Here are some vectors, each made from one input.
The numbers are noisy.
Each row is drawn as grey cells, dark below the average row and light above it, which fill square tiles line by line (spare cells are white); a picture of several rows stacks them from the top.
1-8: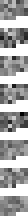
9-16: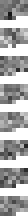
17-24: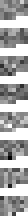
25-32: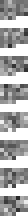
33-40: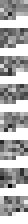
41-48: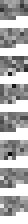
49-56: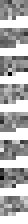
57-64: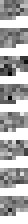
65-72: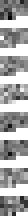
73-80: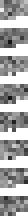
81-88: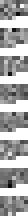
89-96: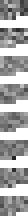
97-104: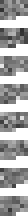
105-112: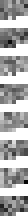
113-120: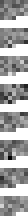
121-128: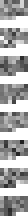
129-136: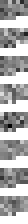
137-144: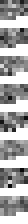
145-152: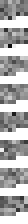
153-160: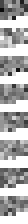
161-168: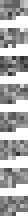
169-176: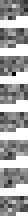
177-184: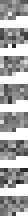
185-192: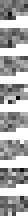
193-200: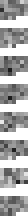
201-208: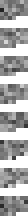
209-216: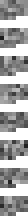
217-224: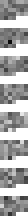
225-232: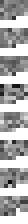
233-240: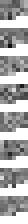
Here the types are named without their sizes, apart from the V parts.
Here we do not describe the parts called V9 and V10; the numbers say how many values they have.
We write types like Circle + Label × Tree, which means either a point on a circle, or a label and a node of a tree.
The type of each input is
Bool × V9 + Line × (Line + V10).
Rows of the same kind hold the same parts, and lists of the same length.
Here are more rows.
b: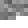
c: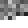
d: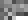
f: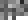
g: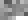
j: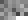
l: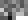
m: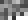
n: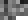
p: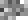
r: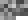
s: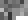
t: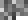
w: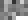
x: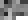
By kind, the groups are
b, g, l, p, s
c, d, f, j, r, w
m, n, t, x

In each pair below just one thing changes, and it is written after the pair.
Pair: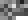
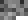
the value of V9
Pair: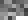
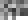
the value of V9
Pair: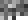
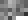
the true/false value
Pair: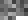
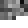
the value of V9
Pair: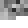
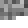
the true/false value
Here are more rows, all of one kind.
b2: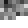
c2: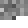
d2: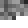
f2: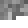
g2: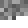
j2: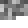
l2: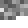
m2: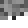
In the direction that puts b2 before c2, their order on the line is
d2, b2, c2, l2, g2, j2, f2, m2.
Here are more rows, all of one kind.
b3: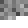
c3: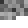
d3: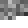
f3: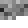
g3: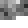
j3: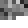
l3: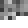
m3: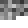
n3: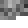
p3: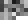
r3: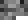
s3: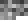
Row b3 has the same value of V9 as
c3 and r3.
